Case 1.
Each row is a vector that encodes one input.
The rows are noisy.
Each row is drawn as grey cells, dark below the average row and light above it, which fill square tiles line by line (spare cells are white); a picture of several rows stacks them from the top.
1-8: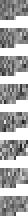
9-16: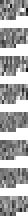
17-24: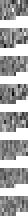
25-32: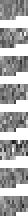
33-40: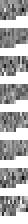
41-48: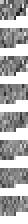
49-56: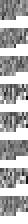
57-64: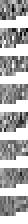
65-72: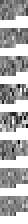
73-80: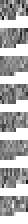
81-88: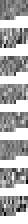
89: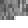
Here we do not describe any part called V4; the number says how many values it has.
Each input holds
a value of V4, together with either a point on a 5-point circle and a true/false value, or a fixed value.
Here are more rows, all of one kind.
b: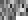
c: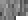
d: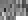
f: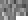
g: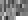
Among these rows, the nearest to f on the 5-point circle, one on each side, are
b and d.
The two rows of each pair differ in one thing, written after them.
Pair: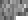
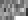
the place on the 5-point circle
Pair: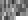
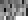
the place on the 5-point circle
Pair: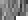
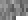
the value of V4
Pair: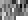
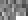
the place on the 5-point circle
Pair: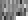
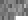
the value of V4
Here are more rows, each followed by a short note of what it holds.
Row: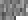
a value of V4
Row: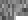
a point on a 5-point circle, a true/false value and a value of V4
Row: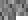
a point on a 5-point circle, a true/false value and a value of V4
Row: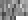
a value of V4
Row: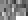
a point on a 5-point circle, a true/false value and a value of V4
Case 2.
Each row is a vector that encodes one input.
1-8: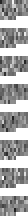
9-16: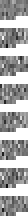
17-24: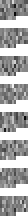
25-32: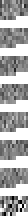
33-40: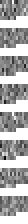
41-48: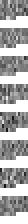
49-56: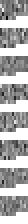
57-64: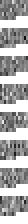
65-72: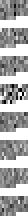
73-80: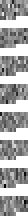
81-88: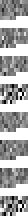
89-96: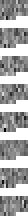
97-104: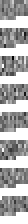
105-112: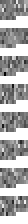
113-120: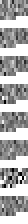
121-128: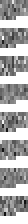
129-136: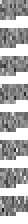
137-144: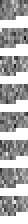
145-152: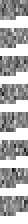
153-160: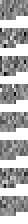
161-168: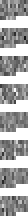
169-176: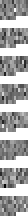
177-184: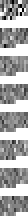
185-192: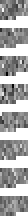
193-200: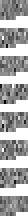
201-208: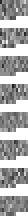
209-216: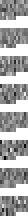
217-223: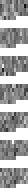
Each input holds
either a fixed value, or a node of each of three 19-node trees.
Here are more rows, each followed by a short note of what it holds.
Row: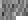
a node of each of three 19-node trees
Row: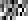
a fixed value
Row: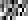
a fixed value
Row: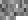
a node of each of three 19-node trees
